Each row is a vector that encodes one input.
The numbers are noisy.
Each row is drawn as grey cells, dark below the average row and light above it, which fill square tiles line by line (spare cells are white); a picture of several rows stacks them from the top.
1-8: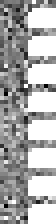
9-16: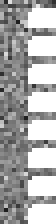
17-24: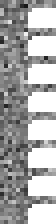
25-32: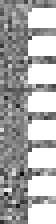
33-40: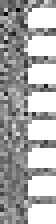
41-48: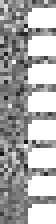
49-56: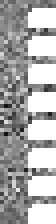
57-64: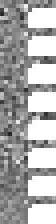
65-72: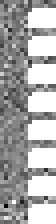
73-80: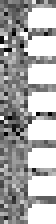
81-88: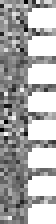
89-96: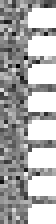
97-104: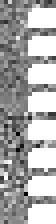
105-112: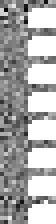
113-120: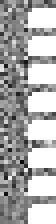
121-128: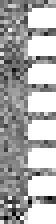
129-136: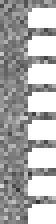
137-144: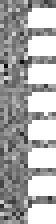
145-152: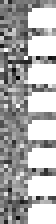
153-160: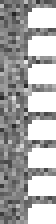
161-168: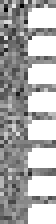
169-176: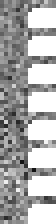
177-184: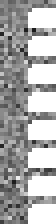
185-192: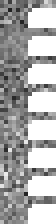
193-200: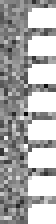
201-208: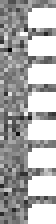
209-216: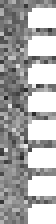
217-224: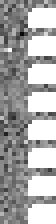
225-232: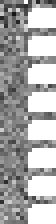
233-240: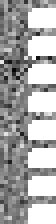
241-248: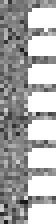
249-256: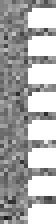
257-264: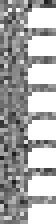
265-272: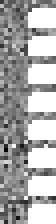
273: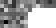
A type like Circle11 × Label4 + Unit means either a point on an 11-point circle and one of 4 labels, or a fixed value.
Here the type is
List2(Line10).
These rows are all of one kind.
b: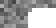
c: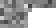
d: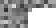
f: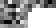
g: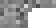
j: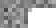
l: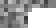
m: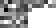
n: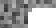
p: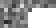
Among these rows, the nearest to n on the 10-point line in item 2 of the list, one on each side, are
c and l.
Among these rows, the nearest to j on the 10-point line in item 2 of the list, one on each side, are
f and l.
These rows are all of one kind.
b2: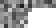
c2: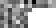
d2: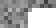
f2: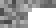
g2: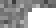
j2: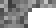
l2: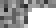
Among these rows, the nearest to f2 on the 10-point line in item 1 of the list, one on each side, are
d2 and g2.
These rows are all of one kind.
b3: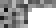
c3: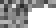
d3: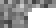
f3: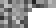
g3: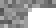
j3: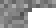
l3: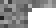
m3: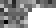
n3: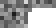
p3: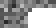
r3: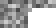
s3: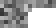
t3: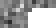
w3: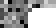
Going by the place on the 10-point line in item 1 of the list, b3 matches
f3, l3 and p3.
